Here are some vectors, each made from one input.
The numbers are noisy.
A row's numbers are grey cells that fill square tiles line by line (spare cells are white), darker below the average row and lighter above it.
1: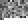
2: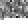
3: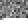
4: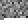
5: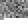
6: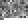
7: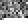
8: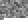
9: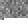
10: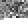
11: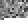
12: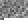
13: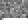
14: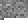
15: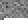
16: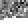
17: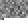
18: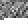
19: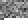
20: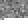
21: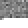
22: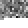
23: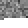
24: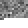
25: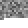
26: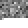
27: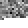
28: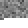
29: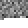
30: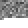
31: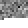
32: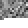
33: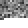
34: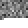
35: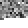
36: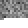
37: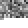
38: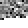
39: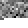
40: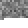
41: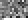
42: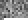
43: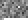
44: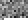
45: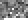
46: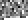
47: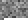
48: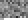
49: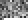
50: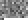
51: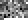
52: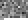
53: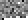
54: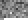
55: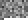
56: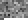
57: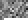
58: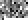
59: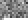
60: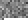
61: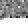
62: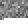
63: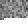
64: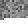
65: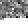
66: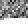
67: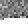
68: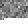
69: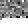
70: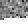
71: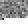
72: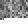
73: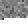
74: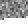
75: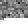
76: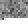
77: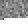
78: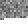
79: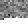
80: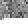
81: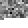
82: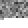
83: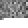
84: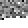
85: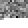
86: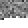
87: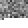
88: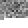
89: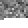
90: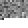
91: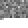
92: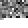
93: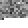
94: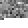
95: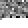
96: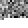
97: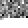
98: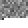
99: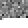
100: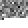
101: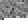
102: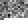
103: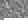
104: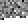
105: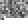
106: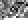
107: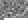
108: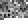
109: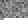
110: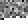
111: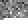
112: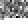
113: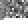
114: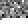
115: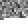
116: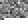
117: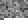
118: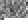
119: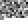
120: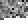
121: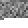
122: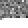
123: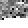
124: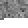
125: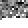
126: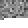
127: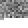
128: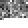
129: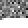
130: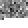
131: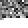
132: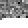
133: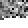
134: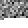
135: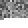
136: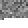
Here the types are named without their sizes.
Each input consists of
either a point on a circle, or a point on a line, or three true/false values.
